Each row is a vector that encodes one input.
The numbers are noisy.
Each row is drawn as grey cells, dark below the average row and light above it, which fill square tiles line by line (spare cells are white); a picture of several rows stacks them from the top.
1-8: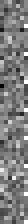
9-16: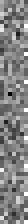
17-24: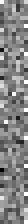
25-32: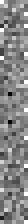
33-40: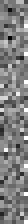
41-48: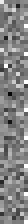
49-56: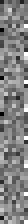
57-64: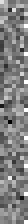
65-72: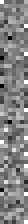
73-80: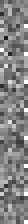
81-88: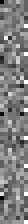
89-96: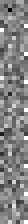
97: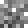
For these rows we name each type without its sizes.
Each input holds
two labels.
